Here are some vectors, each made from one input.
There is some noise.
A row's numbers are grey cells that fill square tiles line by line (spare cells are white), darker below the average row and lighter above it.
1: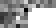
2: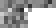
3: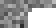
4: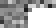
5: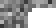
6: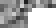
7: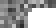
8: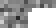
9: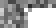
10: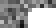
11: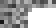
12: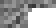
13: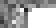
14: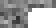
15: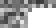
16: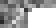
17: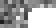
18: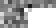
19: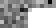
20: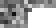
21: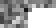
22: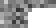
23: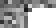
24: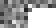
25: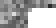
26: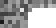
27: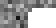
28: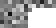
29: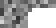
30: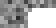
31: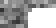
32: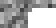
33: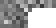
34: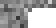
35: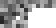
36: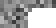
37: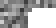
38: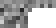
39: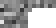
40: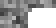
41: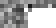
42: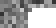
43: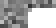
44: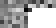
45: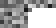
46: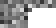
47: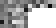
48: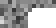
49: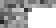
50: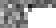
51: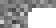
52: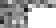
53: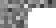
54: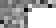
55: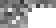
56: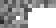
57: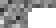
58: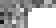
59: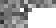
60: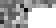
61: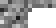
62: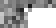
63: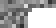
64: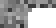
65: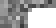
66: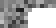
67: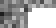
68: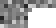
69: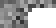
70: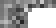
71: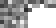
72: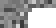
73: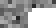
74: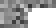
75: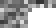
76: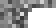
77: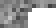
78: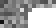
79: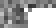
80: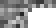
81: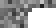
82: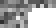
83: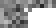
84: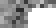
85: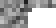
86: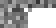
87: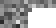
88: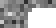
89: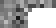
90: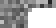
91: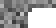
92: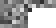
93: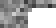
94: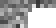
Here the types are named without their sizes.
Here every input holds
a node of a tree, together with either a point on a circle, or a label.
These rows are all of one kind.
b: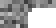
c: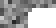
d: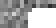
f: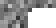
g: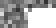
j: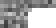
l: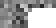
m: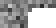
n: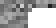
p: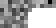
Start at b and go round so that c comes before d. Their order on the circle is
b, p, c, n, l, f, g, m, d, j.
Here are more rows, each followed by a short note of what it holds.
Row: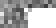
a point on a circle and a node of a tree
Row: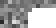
a label and a node of a tree
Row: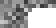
a point on a circle and a node of a tree
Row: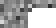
a point on a circle and a node of a tree
